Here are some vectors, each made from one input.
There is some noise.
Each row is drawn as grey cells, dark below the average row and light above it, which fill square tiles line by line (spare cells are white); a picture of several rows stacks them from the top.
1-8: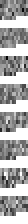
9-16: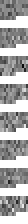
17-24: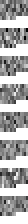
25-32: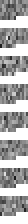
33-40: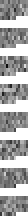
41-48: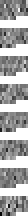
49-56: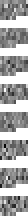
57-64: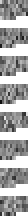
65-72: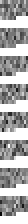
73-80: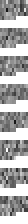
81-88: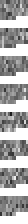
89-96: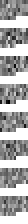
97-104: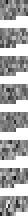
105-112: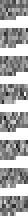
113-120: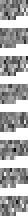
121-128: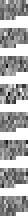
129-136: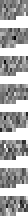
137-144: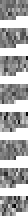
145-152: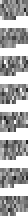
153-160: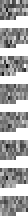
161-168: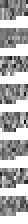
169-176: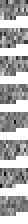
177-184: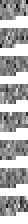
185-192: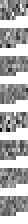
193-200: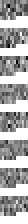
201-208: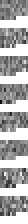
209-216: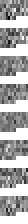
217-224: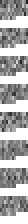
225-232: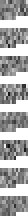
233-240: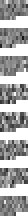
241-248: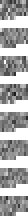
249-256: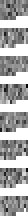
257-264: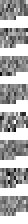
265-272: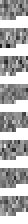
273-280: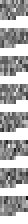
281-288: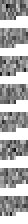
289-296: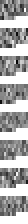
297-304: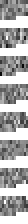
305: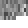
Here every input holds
either a point on an 18-point line, or three true/false values.
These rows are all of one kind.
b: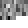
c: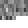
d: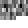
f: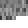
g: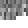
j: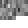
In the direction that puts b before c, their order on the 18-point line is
g, d, j, b, f, c.
